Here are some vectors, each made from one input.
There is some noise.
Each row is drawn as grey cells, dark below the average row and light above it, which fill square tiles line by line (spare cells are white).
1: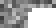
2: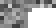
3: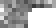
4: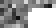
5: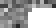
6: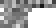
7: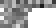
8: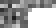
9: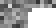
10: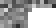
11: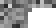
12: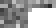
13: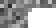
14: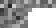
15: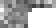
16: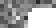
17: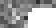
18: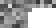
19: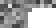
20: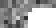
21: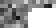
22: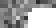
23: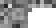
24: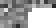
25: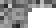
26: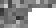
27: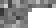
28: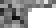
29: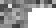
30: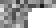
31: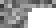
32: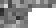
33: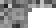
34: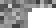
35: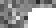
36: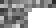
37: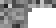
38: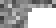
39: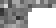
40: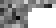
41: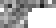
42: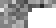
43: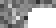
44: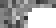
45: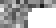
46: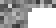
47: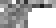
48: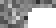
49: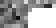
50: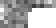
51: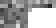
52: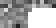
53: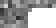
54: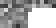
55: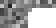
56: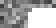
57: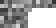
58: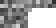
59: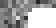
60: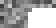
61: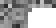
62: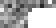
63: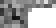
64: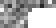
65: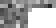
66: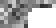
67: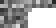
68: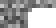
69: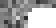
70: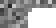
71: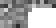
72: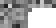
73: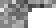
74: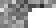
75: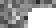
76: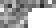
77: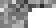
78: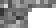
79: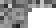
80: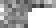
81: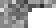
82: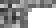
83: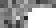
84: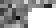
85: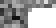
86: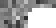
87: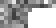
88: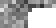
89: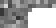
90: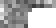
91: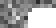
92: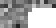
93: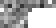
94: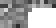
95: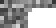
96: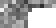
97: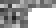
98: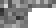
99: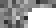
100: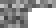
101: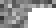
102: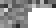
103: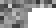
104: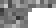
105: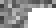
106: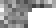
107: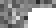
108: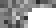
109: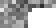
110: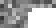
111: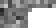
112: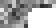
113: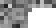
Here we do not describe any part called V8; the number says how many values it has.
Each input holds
either a point on a 6-point line, or a true/false value and a value of V8.
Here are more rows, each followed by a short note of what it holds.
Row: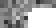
a point on a 6-point line
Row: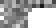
a true/false value and a value of V8
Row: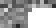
a point on a 6-point line
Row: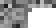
a point on a 6-point line
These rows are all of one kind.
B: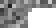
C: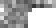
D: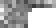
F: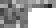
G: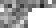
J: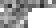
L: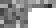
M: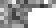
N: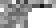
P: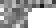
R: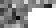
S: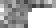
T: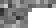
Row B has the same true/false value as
F, L, R and T.
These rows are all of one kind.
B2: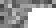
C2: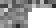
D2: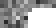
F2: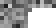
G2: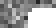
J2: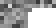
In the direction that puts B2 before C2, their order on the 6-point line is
D2, G2, B2, J2, F2, C2.
